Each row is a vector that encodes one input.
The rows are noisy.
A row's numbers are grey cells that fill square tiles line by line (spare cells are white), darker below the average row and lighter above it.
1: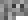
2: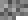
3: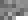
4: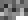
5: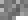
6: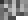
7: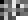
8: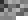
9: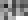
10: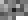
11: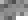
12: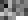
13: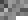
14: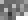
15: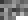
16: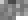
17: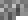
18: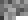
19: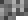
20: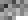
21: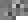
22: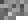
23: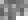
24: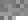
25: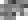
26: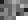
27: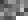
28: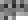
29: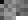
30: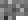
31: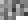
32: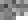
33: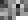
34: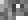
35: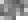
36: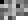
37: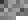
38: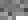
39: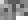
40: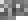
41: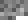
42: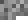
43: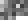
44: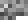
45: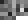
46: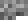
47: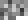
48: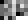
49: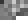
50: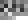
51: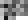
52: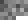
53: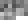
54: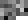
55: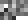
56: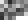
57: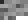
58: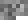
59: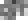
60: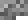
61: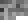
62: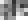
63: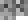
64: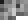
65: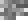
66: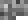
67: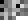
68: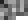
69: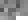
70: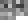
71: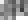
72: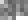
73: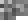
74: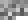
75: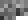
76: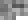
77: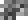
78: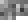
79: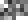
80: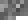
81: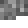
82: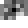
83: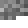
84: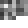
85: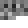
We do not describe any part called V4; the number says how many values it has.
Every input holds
one of 6 labels, together with either a point on a 5-point line, or a value of V4.
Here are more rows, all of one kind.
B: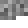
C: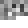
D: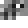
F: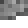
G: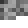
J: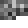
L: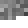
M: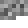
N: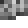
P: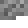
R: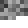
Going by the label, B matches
C, D, M and P.
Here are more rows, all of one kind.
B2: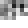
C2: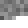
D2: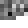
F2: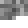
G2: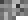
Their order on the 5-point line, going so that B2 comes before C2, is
D2, B2, C2, F2, G2.
